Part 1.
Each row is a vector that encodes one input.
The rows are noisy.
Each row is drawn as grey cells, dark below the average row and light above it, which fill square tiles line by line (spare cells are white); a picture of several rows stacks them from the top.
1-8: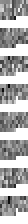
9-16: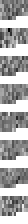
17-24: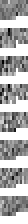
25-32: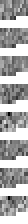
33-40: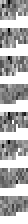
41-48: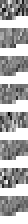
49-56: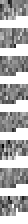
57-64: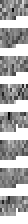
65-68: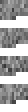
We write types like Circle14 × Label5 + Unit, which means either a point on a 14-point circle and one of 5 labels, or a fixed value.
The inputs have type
Circle6 + Tree9.
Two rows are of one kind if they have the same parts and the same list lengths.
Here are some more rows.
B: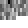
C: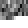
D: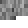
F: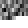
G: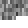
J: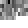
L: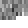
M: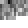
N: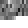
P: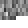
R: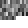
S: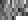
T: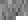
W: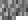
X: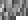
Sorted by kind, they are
B, J, M
C, D, F, G, L, N, P, R, S, T, W, X

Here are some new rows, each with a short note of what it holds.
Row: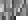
a node of a 9-node tree
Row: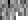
a point on a 6-point circle
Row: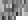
a node of a 9-node tree
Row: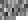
a node of a 9-node tree
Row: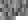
a node of a 9-node tree
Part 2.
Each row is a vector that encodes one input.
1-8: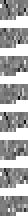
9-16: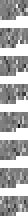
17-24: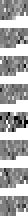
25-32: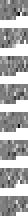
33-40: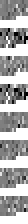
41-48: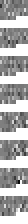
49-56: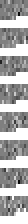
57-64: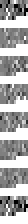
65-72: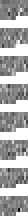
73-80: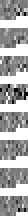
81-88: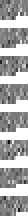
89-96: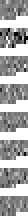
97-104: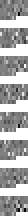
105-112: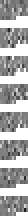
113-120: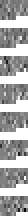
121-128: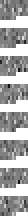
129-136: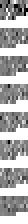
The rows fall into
2 kinds.
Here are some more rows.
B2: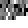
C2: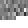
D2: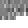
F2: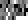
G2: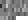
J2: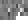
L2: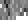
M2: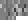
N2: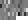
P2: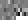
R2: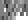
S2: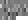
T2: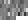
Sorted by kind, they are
B2, F2
C2, D2, G2, J2, L2, M2, N2, P2, R2, S2, T2

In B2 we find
a fixed value.
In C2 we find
a point on a 17-point circle and three true/false values.
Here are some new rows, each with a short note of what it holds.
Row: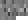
a point on a 17-point circle and three true/false values
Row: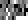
a fixed value
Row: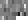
a point on a 17-point circle and three true/false values
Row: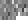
a point on a 17-point circle and three true/false values
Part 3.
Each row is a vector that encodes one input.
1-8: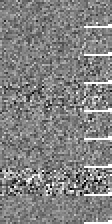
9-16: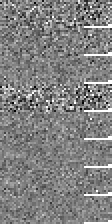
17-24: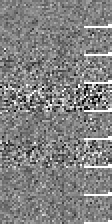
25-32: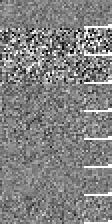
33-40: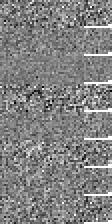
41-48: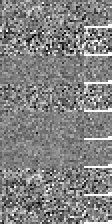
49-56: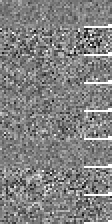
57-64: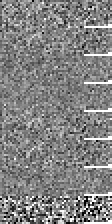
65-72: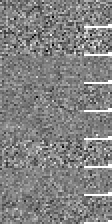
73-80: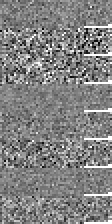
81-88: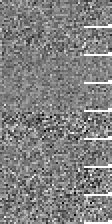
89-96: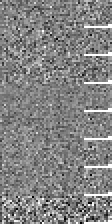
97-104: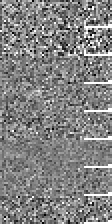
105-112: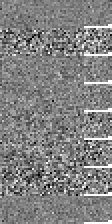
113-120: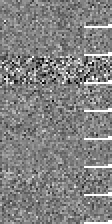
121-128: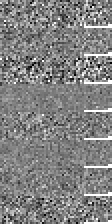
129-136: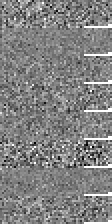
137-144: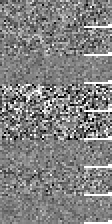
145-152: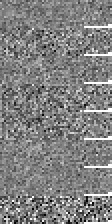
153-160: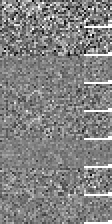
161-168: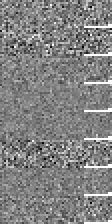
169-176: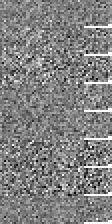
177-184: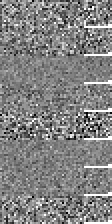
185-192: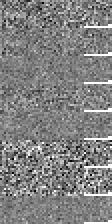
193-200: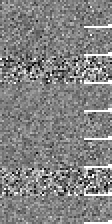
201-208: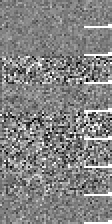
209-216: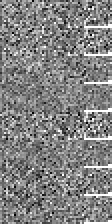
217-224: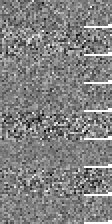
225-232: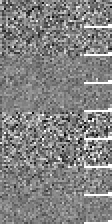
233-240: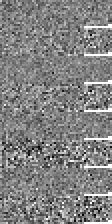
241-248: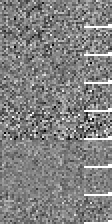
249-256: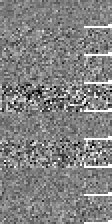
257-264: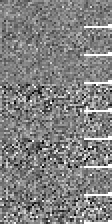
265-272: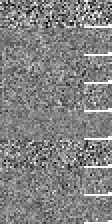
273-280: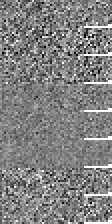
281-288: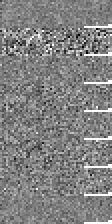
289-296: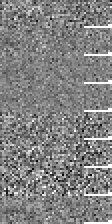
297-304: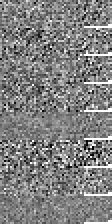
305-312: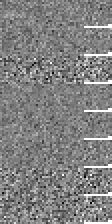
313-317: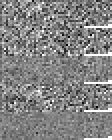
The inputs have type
Bool × Bool × Bool × Bool × Tree10.
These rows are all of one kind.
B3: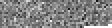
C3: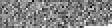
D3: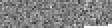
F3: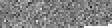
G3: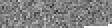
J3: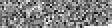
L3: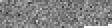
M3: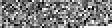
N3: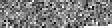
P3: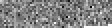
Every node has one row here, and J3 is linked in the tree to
F3.
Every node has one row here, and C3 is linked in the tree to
L3 and N3.
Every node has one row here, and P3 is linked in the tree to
B3.
